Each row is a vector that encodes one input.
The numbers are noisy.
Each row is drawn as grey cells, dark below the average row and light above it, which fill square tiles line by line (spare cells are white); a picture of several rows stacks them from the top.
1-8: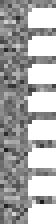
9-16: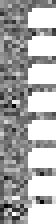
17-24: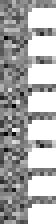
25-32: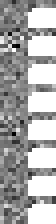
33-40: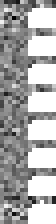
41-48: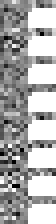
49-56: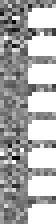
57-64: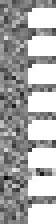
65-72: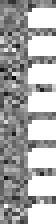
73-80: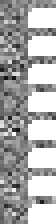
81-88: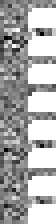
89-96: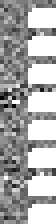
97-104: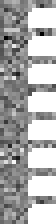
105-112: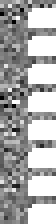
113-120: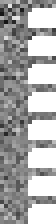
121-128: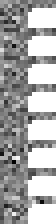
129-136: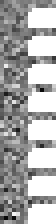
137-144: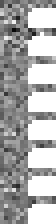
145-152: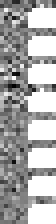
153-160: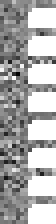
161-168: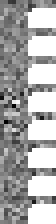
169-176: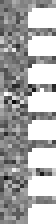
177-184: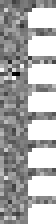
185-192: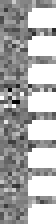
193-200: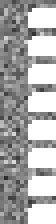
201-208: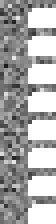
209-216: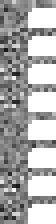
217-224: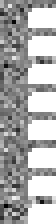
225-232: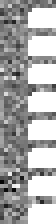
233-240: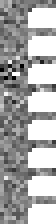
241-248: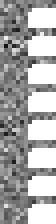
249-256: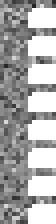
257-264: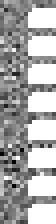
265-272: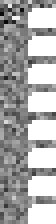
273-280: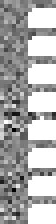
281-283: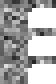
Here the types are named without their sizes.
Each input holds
either a point on a line, or a node of a tree.
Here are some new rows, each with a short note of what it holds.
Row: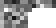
a node of a tree
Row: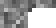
a node of a tree
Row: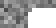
a point on a line
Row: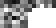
a node of a tree
